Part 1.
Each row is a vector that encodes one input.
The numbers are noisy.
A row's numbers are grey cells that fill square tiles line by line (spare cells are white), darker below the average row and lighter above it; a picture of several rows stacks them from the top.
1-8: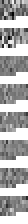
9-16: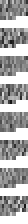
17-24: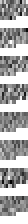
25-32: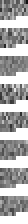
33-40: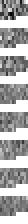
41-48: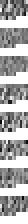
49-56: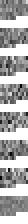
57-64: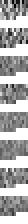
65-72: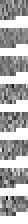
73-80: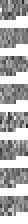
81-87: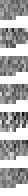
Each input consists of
either a node of an 8-node tree and a true/false value, or a node of a 9-node tree.
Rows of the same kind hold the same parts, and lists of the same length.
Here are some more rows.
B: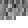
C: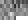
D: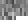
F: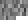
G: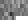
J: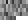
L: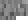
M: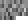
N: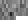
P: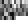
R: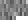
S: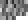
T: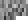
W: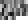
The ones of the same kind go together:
B, D, F, G, J, L, N, P, R, S, W
C, M, T

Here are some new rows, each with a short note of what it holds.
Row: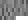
a node of an 8-node tree and a true/false value
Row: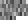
a node of a 9-node tree
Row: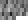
a node of a 9-node tree
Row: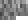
a node of a 9-node tree
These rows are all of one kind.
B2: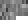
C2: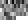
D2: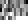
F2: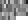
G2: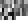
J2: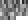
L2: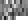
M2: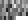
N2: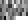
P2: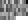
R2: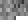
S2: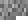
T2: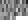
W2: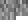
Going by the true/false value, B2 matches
D2, L2, N2 and R2.
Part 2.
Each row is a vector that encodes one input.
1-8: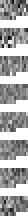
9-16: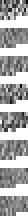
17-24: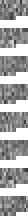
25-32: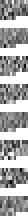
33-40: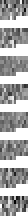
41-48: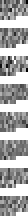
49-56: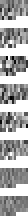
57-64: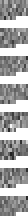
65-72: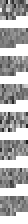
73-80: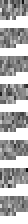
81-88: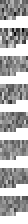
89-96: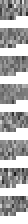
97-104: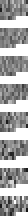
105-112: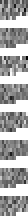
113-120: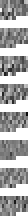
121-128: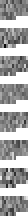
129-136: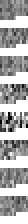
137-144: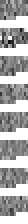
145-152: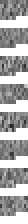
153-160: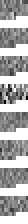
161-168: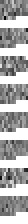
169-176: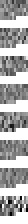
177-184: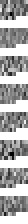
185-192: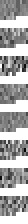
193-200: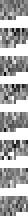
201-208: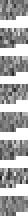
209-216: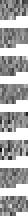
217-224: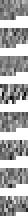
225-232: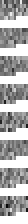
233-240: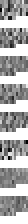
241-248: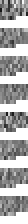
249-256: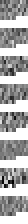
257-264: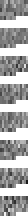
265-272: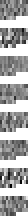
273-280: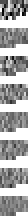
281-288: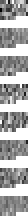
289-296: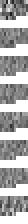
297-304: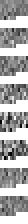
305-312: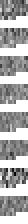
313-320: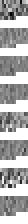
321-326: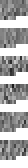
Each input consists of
either a node of a 9-node tree, or a node of a 13-node tree, or three true/false values.
